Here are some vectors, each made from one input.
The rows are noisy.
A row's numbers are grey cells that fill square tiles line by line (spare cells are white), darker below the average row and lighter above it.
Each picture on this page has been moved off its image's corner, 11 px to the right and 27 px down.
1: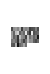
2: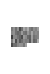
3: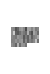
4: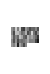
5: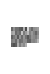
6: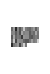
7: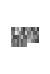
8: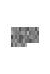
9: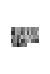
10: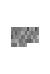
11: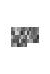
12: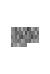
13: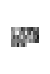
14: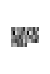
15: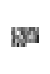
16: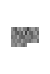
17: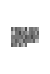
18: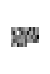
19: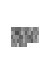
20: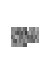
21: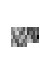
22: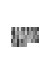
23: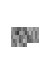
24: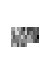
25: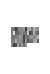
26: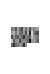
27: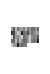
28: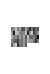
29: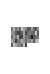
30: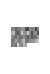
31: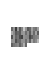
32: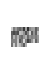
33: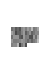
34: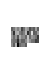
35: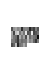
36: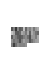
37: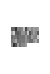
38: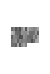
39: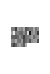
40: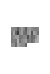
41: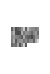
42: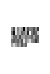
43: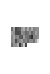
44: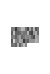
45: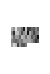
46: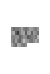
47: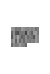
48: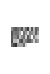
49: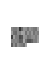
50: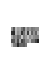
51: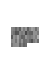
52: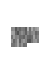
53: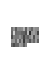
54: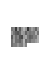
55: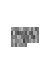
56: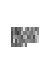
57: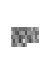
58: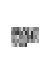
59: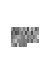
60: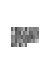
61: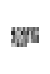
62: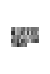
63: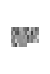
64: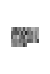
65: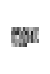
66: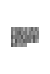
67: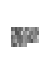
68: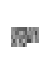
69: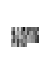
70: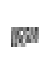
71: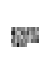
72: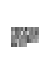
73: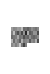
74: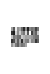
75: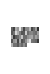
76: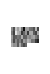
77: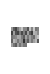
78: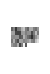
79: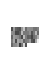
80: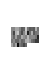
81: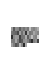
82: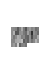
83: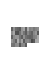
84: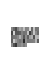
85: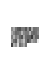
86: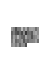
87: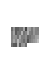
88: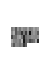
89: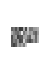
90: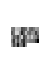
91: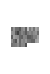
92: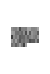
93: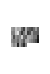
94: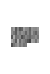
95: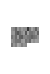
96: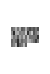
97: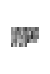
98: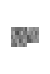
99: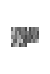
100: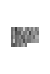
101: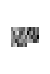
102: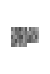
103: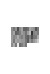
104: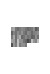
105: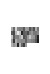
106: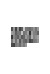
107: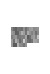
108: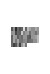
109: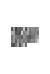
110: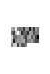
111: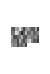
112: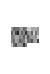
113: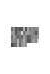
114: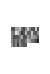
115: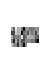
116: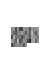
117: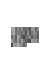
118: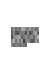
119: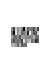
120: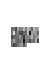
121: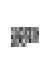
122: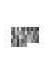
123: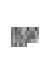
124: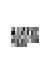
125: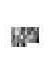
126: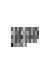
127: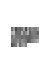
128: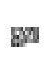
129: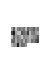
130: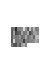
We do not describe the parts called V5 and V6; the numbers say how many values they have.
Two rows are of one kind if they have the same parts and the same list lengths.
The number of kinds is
2.
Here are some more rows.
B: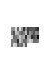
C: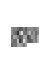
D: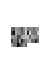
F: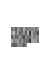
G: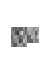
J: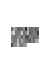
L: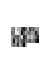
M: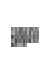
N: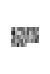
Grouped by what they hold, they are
B, D, L, N
C, F, G, J, M

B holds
a value of V5.
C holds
a node of a 7-node tree, a true/false value and a value of V6.
